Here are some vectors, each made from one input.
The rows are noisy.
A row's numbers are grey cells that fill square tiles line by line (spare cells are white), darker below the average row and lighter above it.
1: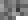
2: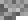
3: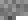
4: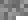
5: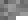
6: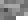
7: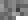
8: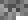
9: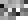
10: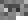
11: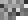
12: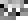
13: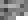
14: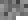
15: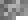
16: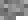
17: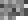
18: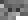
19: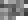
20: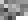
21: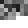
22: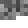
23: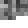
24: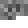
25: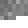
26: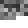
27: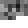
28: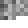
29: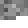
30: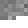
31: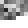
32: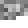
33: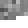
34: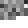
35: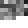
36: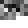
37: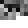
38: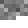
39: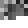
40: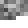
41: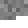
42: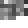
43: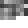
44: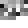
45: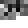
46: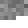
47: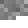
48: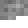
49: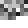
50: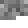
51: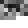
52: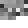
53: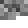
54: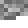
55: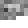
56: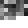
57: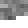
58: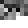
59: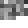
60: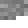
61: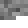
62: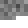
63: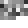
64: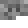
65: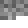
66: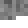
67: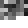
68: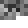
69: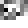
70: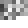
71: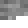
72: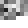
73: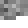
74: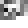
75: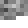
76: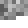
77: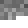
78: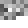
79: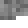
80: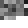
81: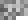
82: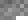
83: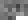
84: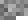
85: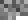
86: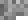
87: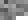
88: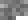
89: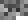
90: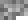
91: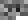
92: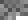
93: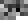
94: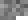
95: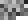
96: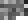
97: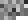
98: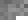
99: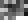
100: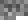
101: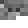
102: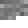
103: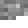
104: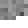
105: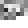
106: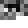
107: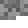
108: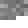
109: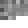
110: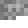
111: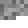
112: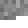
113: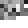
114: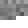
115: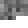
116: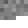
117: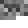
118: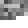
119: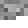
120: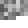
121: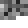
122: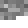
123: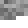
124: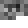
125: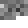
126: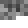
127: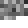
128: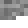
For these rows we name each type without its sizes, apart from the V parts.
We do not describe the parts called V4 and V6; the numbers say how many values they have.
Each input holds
a true/false value and a value of V4, together with either a point on a line, or a value of V6.
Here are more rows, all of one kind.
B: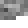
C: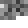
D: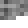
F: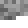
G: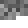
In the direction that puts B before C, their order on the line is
B, F, C, G, D.
